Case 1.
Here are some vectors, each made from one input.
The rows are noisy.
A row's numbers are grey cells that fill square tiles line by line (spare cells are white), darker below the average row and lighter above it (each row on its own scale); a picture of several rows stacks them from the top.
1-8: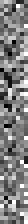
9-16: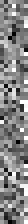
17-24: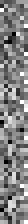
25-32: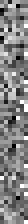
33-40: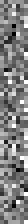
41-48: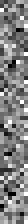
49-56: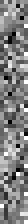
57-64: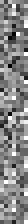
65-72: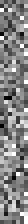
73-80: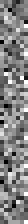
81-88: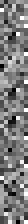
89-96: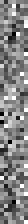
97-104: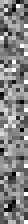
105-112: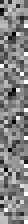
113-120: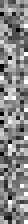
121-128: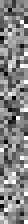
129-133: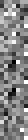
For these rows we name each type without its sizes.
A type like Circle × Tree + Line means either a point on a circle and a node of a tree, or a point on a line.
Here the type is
Bool × Bool × Bool + Circle.
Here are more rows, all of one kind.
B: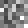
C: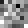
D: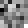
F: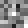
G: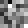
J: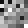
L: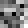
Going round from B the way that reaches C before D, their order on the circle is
B, F, C, J, D, G, L.
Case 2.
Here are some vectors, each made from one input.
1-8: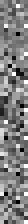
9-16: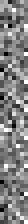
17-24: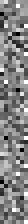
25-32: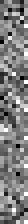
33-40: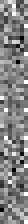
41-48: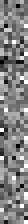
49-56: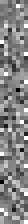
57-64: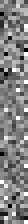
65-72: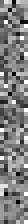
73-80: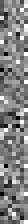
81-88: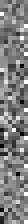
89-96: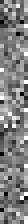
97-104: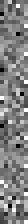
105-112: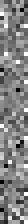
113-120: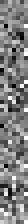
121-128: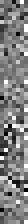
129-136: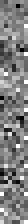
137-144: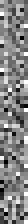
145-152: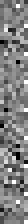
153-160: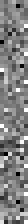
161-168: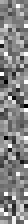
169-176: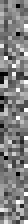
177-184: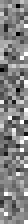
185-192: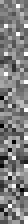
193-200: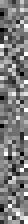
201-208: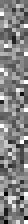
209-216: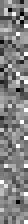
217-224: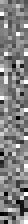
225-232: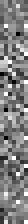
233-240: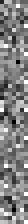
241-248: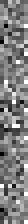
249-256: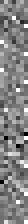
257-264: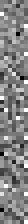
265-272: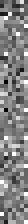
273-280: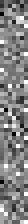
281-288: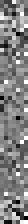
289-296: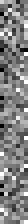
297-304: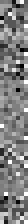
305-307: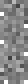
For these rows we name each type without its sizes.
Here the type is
Bool × Bool × Bool × (Circle + Unit).
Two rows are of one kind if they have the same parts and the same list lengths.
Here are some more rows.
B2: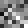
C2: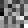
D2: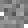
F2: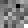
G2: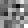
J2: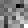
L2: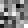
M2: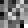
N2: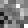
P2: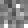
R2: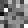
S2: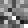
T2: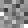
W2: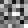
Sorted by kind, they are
B2, C2, F2, G2, J2, L2, M2, N2, R2, S2, W2
D2, P2, T2

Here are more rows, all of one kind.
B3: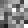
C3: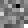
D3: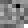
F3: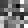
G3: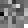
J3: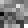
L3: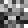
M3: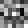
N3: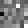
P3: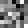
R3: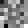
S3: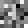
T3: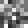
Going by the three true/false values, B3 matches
C3 and D3.
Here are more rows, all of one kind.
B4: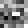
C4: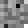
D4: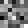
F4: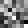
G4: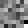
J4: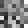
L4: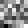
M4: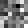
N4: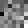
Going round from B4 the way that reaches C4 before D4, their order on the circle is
B4, C4, N4, M4, D4, F4, G4, J4, L4.
